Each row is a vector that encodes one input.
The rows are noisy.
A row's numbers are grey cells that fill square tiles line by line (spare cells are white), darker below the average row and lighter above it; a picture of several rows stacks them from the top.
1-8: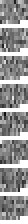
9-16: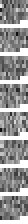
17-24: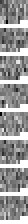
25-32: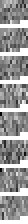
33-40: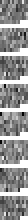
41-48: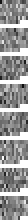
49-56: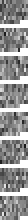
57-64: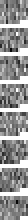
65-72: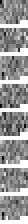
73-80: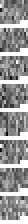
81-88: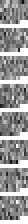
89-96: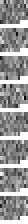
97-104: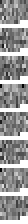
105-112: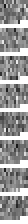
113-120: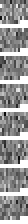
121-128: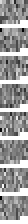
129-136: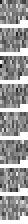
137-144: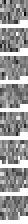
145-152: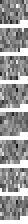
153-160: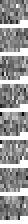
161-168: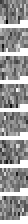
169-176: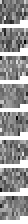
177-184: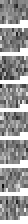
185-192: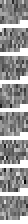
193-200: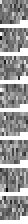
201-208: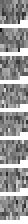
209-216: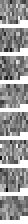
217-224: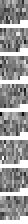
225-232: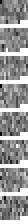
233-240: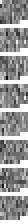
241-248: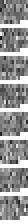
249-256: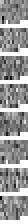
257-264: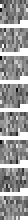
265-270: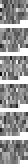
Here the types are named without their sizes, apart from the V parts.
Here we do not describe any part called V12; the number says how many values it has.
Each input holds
a node of a tree, together with either a point on a line, or a value of V12.
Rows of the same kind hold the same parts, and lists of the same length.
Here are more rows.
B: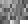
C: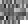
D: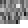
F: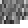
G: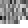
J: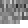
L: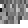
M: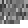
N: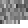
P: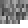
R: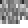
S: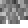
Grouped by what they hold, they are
B, J, N, S
C, D, F, G, L, M, P, R

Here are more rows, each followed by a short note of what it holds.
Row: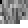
a point on a line and a node of a tree
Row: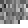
a point on a line and a node of a tree
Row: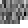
a point on a line and a node of a tree
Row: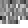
a point on a line and a node of a tree
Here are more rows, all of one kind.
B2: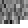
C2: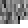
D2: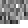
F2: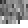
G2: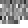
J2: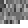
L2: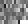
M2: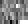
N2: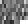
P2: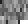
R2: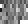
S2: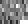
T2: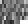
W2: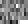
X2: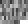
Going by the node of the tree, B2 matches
M2, N2, T2 and W2.
